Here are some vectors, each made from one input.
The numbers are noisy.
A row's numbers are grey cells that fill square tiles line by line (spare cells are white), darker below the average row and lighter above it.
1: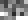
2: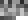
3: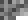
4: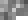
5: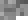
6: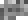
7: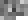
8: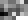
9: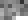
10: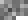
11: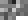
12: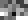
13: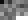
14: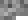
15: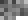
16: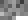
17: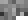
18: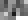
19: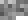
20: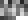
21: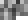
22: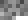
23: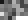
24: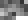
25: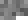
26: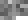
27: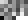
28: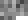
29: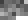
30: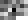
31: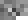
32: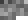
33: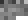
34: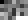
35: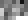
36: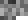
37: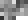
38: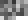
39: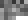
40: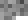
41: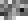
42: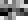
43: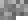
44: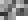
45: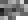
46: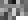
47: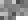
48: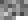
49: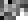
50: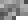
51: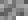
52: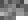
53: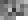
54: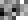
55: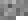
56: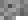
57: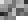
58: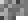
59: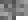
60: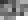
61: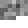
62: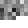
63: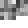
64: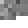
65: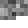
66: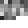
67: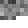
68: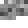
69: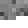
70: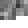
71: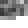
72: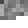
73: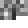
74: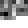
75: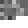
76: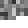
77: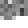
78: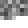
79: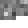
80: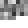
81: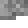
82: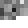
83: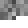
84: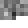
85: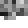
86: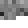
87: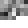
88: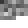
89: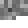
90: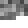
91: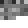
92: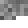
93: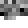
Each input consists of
either a point on a 9-point line, or four true/false values.
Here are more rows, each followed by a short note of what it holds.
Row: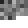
a point on a 9-point line
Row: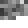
a point on a 9-point line
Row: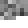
four true/false values
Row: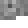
four true/false values
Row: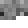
four true/false values
